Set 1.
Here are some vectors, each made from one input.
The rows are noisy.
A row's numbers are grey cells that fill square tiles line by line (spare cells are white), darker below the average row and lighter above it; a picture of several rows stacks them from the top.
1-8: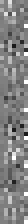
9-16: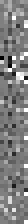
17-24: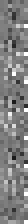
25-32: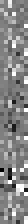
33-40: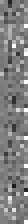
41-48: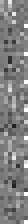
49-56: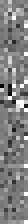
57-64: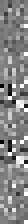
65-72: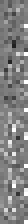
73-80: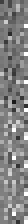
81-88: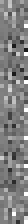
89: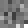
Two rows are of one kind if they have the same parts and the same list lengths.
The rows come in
3 kinds.
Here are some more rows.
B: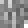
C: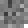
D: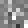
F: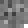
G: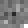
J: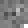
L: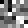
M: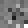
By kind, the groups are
B, D
C, F, G, J, M
L

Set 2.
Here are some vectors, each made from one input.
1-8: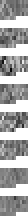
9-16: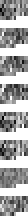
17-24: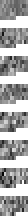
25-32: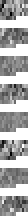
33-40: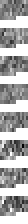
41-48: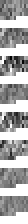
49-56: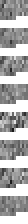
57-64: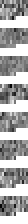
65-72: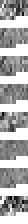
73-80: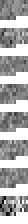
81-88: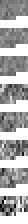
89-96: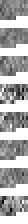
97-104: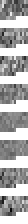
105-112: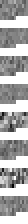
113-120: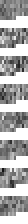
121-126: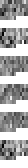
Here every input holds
one of 4 labels, together with either a fixed value, or a node of an 11-node tree.
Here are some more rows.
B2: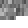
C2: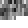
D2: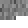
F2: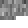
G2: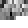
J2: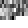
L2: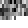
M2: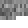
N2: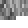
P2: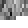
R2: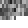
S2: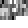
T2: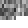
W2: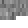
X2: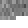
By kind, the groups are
B2, C2, D2, F2, G2, L2, M2, N2, P2, R2, T2, X2
J2, S2, W2

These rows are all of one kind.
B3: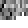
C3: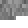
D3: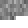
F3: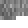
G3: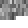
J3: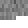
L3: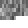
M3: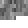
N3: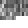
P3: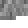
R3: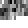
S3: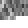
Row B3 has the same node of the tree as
C3, J3, P3 and R3.
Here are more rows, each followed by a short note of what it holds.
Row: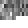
one of 4 labels
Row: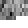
one of 4 labels and a node of an 11-node tree
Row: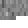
one of 4 labels
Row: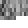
one of 4 labels
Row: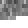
one of 4 labels and a node of an 11-node tree
